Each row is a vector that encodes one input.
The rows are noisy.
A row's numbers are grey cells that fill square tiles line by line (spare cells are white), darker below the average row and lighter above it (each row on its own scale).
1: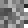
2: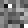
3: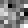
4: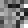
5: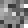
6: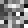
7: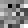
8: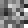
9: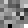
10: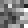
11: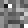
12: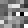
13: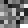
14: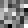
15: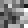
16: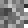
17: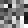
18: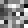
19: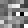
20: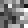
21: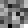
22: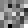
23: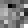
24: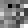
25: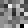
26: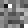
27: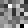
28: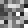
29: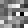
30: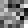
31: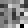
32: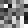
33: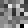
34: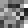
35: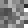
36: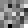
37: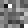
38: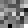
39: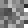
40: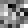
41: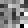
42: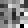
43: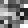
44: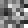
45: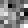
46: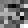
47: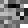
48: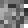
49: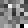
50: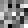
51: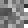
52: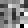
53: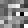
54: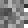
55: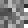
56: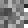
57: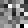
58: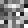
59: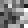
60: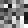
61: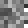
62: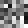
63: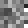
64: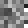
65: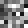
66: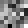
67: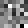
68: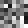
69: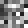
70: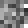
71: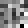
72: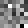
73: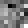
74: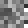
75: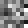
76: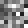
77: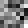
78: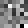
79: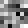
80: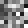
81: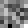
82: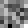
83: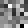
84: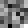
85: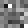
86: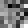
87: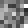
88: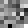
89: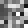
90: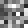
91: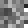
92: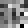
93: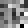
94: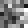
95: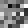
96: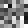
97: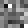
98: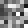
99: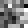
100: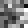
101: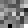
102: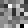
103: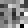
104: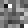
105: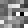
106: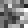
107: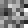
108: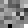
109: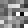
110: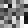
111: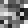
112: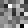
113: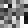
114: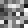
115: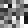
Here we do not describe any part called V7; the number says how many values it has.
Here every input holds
either a fixed value, or a node of a 9-node tree and a value of V7, or three true/false values.
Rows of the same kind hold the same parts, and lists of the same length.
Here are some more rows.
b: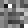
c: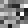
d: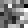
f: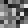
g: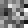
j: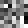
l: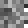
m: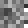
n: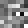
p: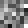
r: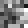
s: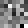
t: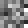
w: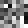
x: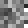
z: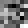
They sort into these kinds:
b, d, g, l, m, n, r, s, t, x
c, f, p, z
j, w

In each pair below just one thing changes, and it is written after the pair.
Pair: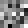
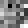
the node of the tree
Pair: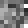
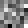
the node of the tree
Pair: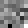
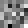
the value of V7
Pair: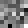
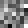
the value of V7
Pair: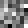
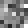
the node of the tree
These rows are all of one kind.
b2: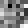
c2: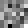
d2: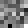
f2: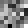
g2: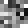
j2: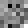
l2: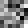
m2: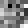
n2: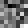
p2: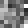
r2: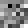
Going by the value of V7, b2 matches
c2, j2, m2 and r2.
